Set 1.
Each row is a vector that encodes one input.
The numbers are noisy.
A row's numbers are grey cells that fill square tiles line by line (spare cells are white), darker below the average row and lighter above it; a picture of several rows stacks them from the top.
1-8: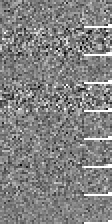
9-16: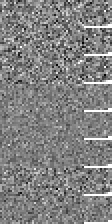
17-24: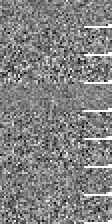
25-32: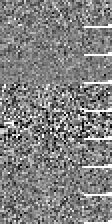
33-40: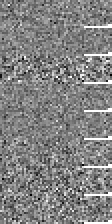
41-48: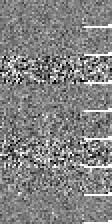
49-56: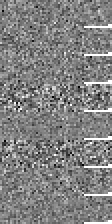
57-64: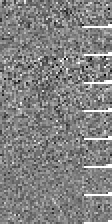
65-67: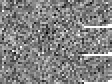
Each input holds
a point on each of two 8-point lines.
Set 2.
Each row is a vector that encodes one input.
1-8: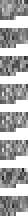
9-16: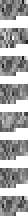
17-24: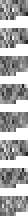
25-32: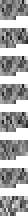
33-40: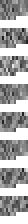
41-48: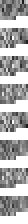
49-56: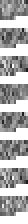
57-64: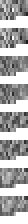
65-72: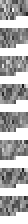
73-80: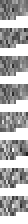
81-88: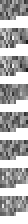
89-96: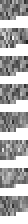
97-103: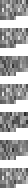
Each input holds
three true/false values.
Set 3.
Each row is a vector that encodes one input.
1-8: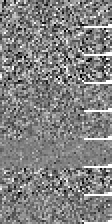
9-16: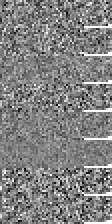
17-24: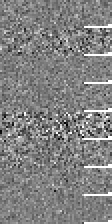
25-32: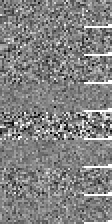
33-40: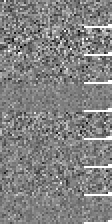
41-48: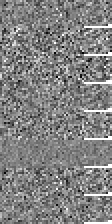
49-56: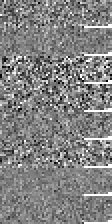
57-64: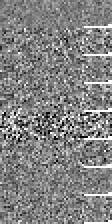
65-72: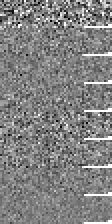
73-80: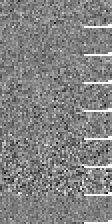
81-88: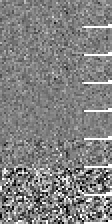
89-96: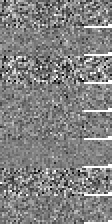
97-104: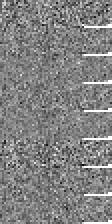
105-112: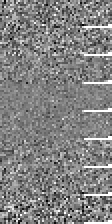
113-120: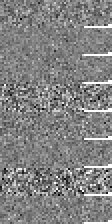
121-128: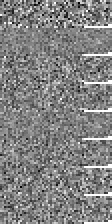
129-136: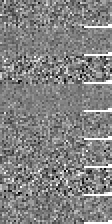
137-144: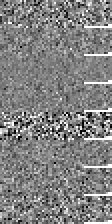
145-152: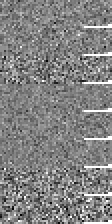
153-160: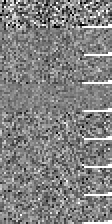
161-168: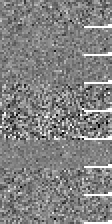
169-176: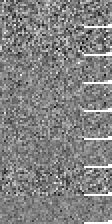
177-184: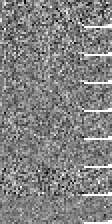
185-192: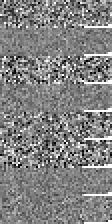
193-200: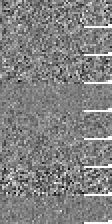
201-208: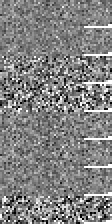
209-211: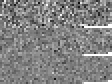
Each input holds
a point on an 8-point line.
